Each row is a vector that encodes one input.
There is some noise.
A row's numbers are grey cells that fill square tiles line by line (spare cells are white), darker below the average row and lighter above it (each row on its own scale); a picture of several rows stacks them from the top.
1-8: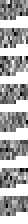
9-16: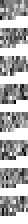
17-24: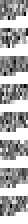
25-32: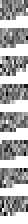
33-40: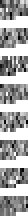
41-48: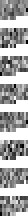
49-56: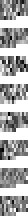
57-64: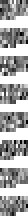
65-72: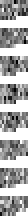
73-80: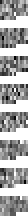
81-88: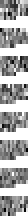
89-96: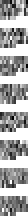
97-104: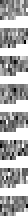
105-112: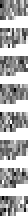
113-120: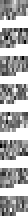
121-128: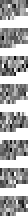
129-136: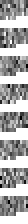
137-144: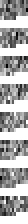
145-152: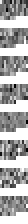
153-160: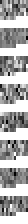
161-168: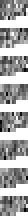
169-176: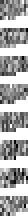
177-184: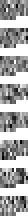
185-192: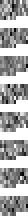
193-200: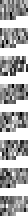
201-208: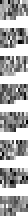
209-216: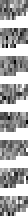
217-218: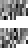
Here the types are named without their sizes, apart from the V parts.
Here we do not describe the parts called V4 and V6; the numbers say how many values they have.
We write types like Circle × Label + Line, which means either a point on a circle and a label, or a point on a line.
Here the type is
(Bool × Bool × Bool + Unit) × Circle × V4 × V6.
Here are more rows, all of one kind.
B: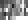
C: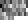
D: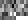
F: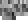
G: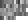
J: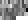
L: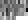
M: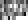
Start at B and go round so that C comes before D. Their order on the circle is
B, C, G, L, F, J, M, D.
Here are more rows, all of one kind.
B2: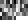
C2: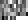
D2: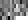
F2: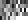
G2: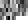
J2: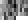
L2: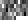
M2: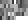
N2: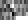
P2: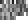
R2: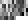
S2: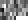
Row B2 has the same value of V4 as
C2, L2 and S2.
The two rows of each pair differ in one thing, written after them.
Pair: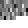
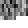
the value of V6
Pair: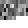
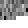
one of the three true/false values
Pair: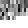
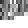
one of the three true/false values
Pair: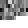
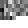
the value of V4
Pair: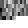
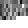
one of the three true/false values
